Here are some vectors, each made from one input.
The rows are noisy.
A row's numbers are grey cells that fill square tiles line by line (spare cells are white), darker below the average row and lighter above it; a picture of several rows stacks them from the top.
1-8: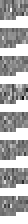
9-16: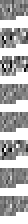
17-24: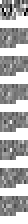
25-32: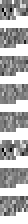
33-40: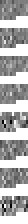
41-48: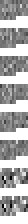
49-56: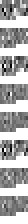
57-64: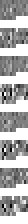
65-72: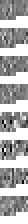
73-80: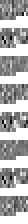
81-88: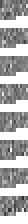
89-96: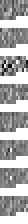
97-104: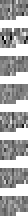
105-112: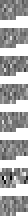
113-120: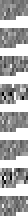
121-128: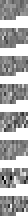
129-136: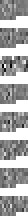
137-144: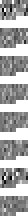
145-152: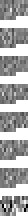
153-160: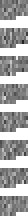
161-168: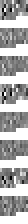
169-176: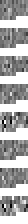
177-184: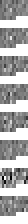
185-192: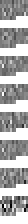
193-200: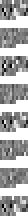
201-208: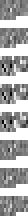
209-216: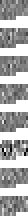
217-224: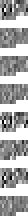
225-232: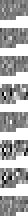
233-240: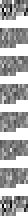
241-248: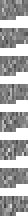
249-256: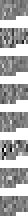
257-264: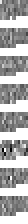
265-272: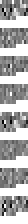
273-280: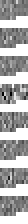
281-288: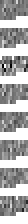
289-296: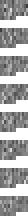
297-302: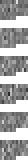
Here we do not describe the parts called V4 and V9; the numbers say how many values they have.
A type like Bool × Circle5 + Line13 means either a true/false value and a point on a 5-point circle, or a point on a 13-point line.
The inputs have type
(Bool × Bool × Bool × Bool + V9) × Line6 × V4 + Line12.
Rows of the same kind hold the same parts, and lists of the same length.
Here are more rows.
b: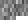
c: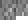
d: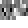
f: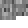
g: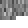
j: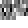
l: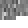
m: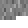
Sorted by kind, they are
b, f
c, g, l, m
d, j

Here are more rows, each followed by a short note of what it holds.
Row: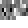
a point on a 12-point line
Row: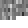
a point on a 6-point line, a value of V4 and a value of V9
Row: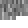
a point on a 6-point line, four true/false values and a value of V4
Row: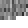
a point on a 6-point line, a value of V4 and a value of V9
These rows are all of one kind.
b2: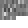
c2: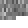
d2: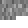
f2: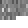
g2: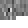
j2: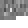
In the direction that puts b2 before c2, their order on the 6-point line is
j2, d2, f2, g2, b2, c2.
